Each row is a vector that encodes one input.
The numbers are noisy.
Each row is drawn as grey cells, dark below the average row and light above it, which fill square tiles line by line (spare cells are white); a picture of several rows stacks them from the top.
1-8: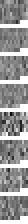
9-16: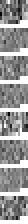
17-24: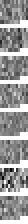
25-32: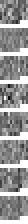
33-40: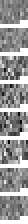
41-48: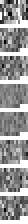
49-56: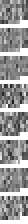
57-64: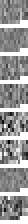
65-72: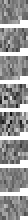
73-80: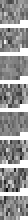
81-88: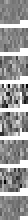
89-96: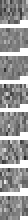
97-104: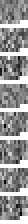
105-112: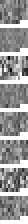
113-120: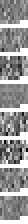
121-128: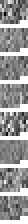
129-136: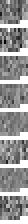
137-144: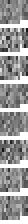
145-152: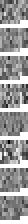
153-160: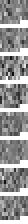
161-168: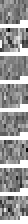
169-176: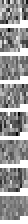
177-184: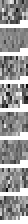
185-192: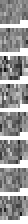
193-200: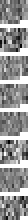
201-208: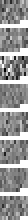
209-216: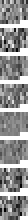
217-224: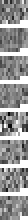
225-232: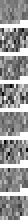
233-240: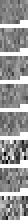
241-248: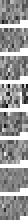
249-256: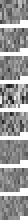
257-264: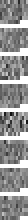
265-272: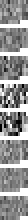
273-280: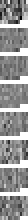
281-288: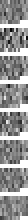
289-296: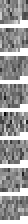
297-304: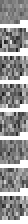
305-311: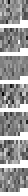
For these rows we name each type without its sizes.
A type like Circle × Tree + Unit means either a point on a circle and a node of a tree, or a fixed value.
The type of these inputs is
Label × Label + List((Circle + Unit) × Line).
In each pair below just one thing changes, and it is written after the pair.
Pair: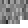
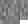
the place on the line in item 1 of the list
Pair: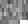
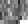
the place on the line in item 1 of the list
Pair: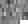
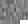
the place on the line in item 2 of the list
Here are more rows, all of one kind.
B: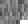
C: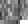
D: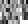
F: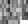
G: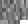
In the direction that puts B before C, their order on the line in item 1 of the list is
B, D, F, G, C.
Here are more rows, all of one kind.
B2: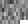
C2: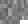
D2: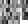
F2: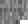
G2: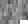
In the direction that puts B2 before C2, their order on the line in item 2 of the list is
G2, B2, D2, F2, C2.
